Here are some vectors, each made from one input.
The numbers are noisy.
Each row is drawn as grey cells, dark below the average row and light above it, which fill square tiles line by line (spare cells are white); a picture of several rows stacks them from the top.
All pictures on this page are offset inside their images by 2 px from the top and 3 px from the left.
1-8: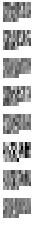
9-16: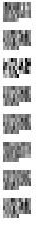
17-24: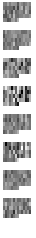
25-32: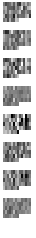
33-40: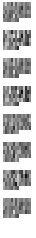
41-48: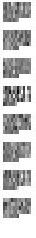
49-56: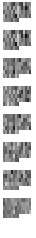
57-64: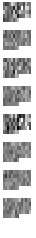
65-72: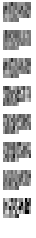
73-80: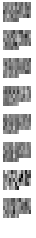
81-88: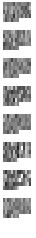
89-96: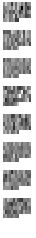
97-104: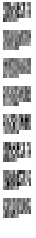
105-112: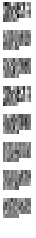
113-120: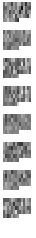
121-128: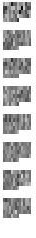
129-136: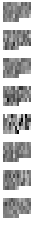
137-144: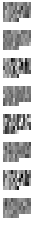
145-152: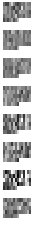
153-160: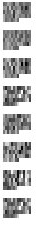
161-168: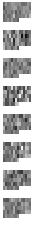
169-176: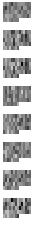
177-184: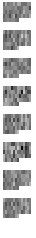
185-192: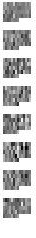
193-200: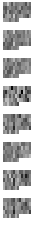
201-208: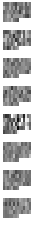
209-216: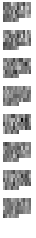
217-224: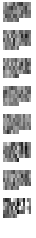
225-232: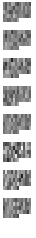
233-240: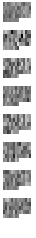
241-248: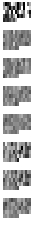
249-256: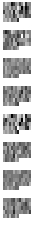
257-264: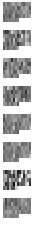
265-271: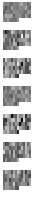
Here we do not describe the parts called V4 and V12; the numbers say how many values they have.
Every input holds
either a fixed value, or one of 7 labels and a value of V12, or a true/false value and a value of V4.
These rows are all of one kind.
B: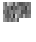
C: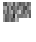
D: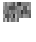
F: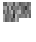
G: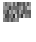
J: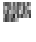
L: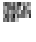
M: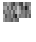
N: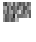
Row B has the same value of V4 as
C, F and N.
